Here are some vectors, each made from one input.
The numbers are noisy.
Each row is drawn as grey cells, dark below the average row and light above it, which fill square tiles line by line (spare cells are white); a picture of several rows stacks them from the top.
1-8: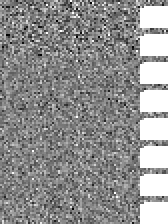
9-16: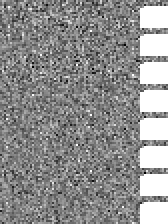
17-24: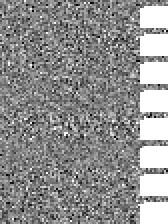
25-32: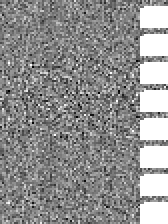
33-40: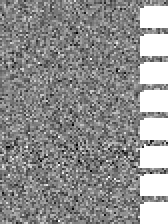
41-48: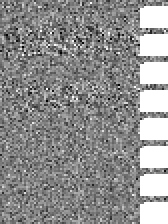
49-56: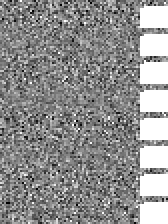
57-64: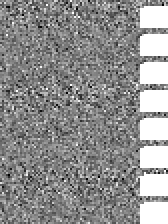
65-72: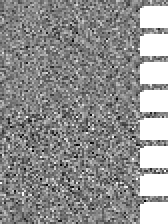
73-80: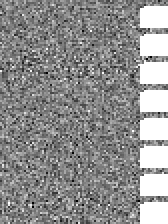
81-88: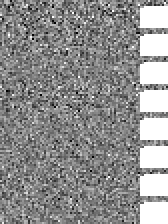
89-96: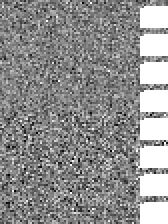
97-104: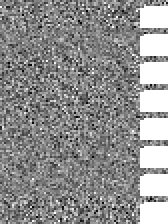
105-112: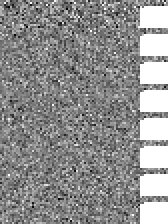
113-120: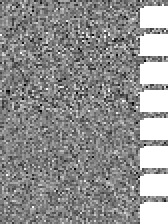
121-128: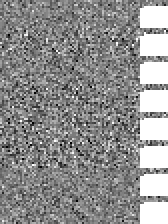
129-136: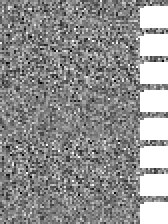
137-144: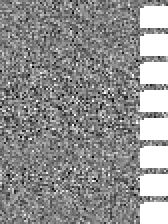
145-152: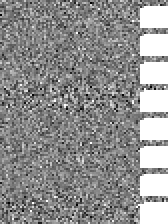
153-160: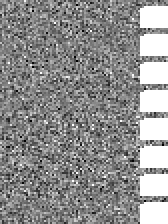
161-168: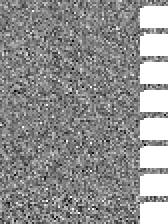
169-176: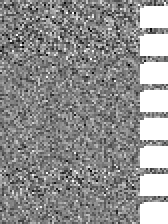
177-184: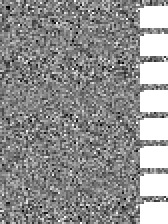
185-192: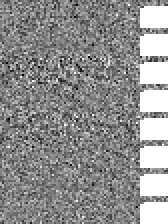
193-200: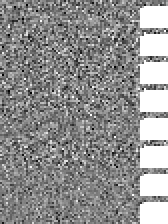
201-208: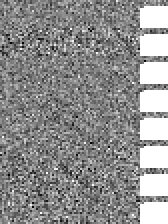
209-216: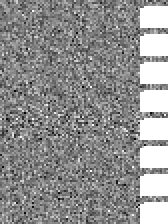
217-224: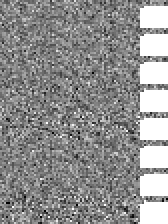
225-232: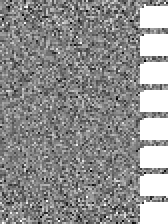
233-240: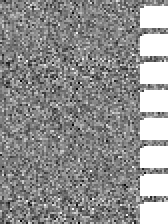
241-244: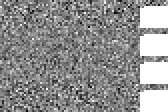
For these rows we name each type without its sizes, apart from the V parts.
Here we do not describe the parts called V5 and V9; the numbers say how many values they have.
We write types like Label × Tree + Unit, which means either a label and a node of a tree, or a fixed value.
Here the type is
(Bool × Bool × Bool × Bool + Line × V5) × V9.
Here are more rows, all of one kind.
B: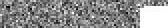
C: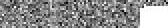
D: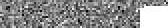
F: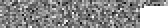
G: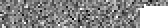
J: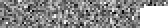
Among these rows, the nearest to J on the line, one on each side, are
B and G.
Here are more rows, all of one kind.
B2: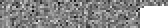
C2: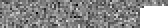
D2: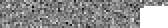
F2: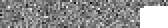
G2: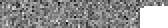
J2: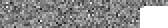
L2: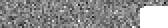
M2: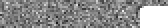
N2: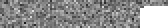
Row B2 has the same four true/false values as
C2, G2 and N2.
